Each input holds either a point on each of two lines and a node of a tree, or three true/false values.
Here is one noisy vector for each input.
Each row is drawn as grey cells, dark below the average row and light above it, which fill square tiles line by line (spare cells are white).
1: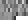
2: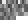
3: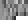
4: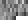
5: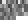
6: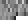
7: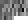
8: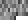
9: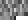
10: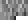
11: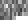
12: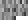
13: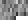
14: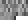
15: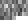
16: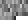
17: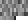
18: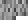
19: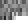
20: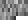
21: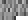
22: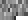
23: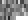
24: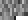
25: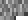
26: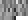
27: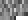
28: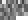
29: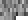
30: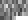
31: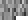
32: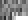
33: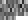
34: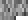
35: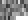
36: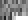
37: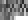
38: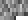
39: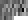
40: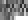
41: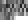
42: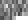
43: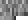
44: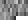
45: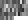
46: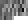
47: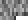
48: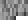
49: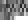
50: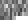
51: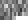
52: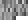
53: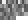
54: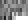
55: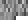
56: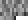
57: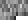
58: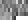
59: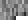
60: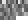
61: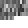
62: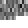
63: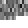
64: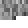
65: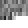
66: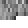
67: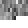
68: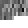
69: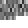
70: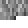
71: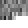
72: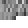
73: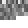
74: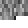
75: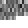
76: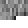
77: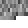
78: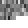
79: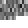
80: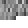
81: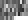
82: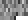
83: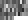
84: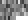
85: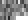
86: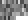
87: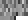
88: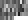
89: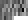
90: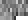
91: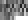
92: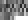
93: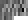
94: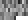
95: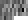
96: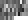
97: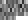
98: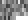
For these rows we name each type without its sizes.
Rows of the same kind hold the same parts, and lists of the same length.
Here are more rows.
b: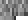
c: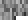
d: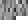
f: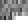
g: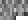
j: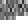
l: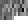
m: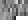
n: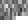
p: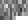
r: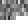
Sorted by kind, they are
b, c, d, g, m
f, j, l, n, p, r

